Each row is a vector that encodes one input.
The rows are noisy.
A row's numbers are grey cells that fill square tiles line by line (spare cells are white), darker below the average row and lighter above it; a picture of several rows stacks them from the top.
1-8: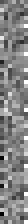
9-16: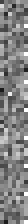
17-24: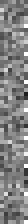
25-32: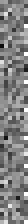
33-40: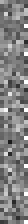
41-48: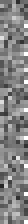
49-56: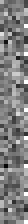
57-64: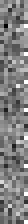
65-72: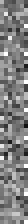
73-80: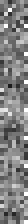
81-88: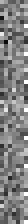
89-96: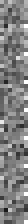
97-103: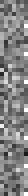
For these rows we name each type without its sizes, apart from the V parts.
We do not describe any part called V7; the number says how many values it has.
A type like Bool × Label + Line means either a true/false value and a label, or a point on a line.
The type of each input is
Bool × (Line + V7).
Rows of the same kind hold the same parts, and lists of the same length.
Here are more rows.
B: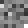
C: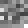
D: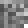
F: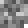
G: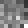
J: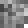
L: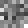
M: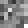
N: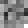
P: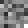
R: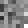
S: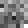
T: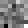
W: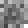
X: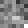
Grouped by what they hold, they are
B, C, L, N, P, S, T, W
D, F, G, J, M, R, X

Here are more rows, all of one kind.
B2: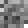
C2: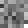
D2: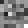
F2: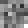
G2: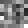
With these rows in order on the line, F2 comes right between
B2 and D2.
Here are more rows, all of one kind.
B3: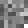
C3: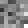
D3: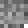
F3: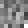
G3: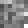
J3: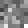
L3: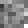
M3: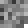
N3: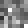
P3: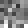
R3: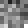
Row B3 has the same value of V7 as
G3 and L3.
